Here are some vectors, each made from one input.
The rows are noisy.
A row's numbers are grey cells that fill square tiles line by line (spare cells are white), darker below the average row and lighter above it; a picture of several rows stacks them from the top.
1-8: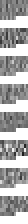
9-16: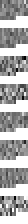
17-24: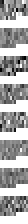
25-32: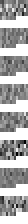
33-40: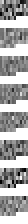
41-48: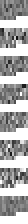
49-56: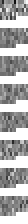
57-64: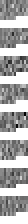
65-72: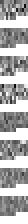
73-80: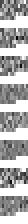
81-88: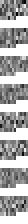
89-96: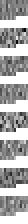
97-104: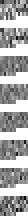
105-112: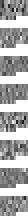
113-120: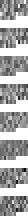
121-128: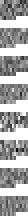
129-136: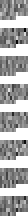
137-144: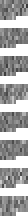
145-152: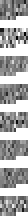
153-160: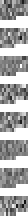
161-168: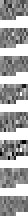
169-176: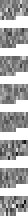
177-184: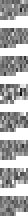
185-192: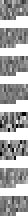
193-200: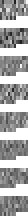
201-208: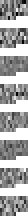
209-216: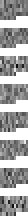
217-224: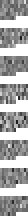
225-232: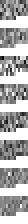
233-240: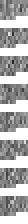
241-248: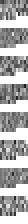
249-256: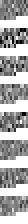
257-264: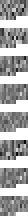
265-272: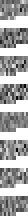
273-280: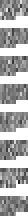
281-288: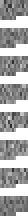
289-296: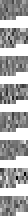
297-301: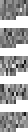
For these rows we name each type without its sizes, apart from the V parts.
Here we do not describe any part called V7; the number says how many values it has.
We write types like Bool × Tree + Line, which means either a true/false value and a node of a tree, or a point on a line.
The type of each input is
Bool × Bool × Bool × (Tree + Unit) + V7.
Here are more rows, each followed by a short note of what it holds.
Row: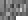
three true/false values
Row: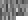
a node of a tree and three true/false values
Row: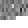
a node of a tree and three true/false values
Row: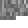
a node of a tree and three true/false values
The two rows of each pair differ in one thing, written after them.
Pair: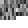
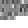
one of the three true/false values
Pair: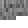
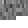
the node of the tree
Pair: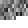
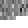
the node of the tree
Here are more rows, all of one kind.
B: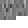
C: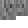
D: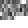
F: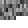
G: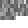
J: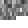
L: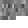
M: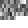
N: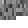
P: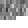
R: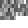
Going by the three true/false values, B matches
C, F, M and N.
